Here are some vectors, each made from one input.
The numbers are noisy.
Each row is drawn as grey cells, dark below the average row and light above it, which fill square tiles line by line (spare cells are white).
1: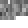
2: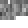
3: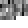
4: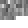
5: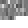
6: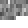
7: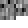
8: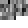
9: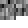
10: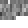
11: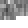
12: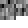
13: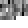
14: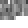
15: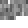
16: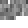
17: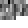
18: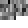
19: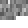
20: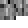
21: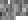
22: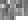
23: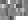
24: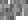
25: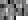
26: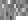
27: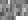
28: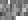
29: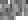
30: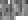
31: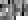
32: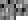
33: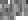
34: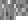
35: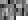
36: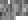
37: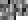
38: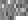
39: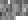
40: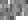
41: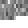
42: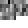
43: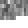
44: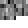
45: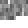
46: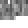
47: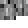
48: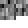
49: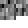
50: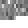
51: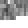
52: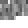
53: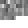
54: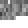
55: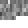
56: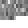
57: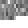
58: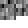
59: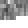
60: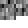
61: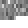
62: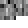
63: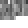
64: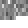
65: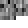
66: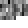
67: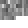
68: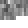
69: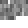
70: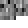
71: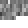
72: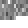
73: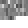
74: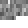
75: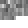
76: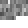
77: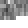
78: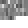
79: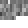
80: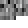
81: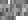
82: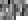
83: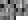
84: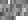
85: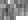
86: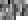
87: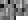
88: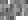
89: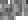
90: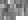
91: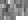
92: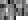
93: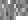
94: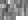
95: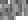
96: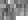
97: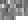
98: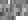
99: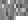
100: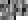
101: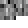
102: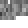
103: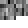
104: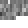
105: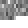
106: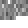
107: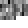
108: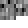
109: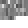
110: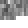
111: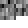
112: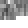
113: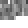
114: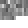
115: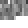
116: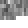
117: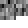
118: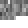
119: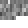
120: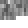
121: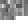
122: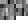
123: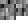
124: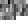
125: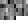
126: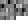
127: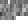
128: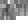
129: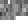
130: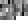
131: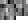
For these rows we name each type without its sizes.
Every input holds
a true/false value, together with either a point on a circle, or a point on a line.
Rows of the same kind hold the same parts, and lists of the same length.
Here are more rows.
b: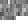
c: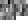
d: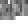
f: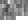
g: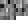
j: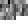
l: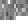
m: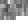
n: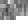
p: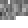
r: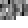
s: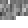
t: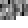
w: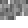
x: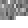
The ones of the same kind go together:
b, d, g, p, s, w
c, f, j, l, m, n, r, t, x

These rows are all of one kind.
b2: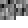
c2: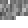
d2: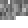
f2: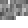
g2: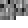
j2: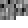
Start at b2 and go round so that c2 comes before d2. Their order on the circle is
b2, j2, g2, f2, c2, d2.
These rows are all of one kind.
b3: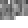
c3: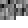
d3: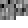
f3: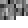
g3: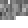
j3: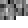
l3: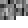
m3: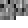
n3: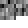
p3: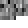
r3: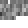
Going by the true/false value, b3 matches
g3 and r3.
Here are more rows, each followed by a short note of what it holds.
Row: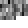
a point on a line and a true/false value
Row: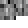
a point on a circle and a true/false value
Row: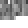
a point on a circle and a true/false value
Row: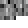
a point on a circle and a true/false value
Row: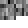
a point on a circle and a true/false value
